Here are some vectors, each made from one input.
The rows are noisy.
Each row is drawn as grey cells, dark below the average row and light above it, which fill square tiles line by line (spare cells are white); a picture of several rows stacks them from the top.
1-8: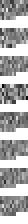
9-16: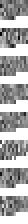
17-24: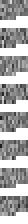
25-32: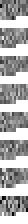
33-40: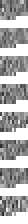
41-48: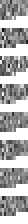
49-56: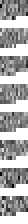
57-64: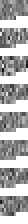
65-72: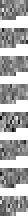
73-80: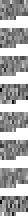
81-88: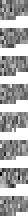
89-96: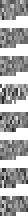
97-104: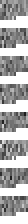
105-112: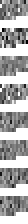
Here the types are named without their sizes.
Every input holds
either a point on a circle, or a label.
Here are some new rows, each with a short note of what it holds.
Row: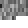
a label
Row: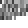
a point on a circle
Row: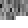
a label
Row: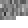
a point on a circle
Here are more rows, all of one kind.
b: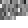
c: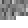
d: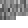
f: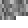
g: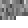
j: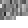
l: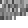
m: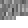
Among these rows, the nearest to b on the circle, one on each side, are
d and j.
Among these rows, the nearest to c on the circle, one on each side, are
f and m.
